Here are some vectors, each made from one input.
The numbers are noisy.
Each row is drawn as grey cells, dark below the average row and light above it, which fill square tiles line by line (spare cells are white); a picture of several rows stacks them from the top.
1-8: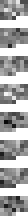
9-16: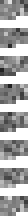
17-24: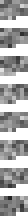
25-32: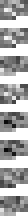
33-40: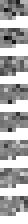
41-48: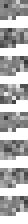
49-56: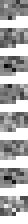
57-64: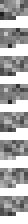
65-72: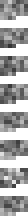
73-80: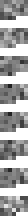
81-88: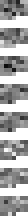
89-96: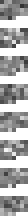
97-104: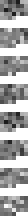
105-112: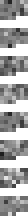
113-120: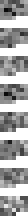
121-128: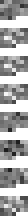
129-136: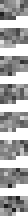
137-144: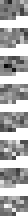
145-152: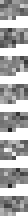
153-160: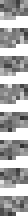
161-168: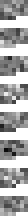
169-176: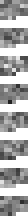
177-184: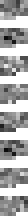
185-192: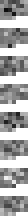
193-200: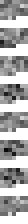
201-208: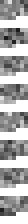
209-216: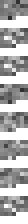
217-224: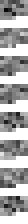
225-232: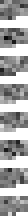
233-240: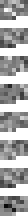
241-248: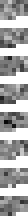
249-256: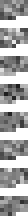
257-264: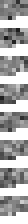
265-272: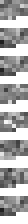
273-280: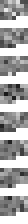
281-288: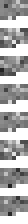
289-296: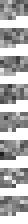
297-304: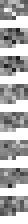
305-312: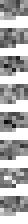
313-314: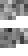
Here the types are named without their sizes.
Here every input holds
four true/false values.
